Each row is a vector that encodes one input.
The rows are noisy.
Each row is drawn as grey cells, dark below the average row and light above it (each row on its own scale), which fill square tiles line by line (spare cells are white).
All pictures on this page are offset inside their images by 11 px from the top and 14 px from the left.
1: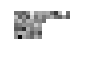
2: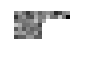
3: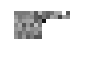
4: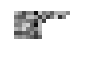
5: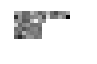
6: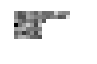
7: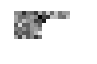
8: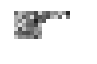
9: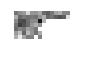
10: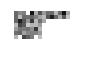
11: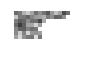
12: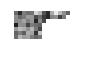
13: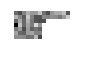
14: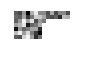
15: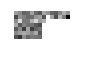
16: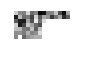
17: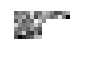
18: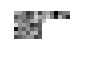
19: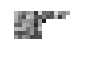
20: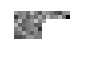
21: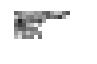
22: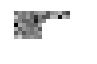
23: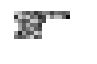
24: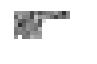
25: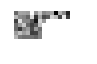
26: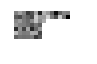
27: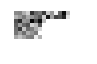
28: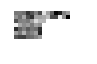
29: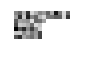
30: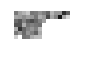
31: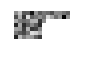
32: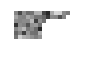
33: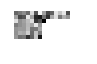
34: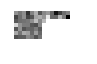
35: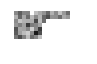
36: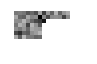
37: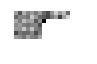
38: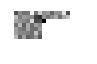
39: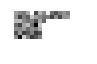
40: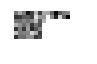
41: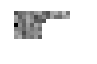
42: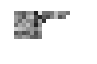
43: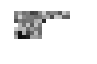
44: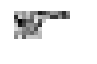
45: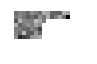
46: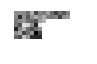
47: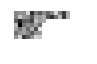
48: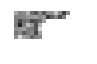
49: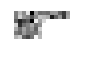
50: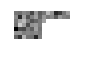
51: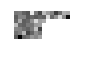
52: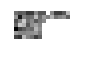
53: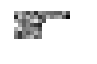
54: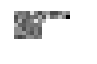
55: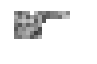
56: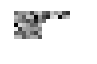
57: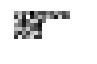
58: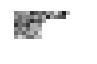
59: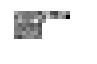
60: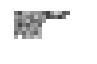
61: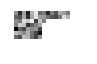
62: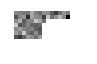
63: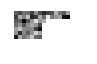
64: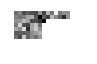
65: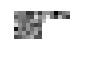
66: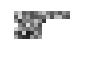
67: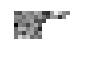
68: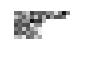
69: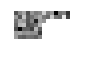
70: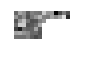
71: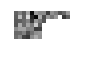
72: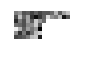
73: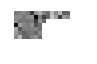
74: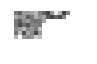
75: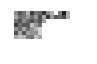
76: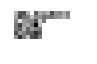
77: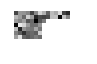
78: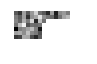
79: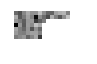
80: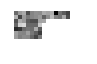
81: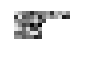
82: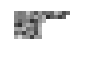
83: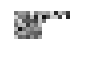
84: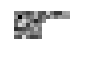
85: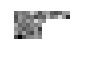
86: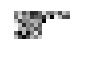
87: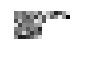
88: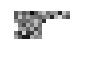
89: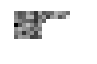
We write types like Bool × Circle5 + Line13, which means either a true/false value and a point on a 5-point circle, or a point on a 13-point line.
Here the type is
(Label5 + Line5) × Line5.
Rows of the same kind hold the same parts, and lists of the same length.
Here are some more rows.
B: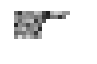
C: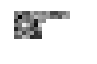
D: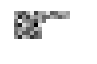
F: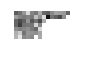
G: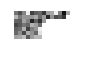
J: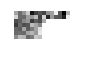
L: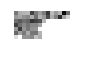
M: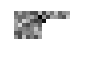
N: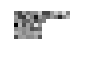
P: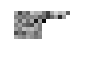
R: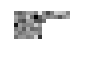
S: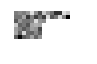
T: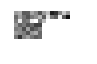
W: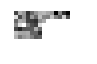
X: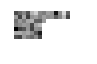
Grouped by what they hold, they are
B, C, D, F, G, J, L, M, N, P, R, W, X
S, T

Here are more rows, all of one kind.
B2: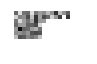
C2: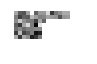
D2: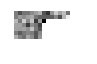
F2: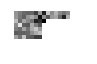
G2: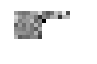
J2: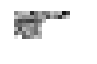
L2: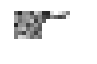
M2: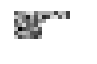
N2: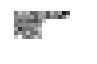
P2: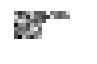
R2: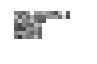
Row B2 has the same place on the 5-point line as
C2, M2, P2 and R2.
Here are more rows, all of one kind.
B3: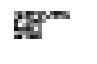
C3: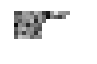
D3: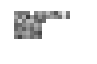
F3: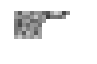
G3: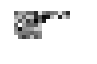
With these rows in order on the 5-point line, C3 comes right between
F3 and G3.
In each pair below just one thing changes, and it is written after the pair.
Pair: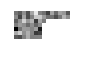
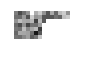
the place on the 5-point line
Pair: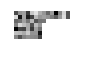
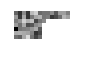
the label
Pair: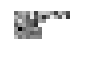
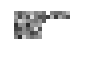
the label
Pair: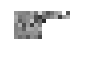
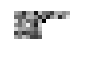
the label
